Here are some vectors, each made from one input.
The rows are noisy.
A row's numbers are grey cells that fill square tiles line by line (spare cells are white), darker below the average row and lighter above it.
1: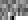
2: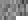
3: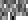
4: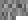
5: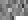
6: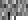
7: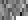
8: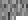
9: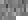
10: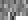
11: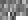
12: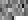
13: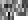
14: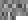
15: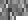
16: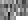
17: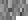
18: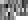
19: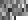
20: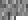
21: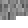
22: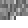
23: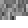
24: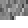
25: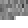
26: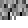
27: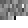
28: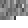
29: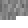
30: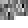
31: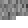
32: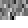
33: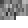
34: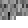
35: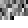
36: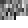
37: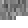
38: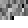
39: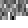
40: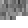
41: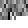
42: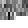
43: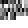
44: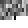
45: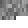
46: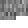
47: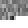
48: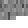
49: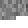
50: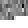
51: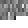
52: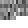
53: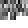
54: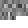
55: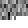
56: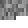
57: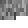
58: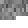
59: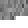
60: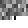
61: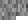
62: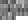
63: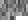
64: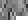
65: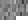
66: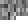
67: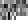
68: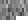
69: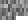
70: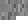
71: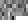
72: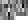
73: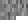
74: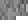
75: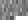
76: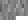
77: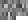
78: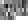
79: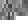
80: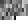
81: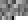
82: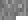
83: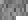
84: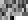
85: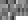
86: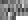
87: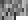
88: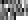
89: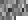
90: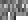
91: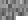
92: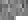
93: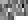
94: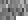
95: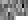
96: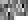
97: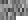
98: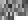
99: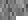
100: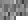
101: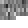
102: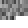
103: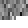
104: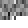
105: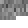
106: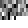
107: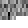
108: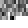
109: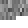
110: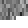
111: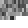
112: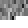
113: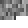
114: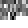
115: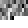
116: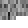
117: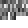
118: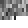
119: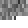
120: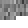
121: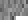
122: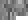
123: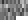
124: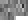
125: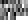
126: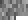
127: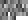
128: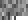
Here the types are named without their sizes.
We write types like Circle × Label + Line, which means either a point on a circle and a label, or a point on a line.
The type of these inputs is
Circle + Label + Tree.
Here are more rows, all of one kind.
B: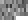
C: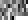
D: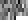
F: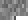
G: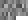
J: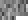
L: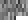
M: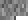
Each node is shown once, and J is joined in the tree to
C and F.
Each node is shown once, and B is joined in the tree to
F and G.
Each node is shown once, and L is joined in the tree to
D and F.
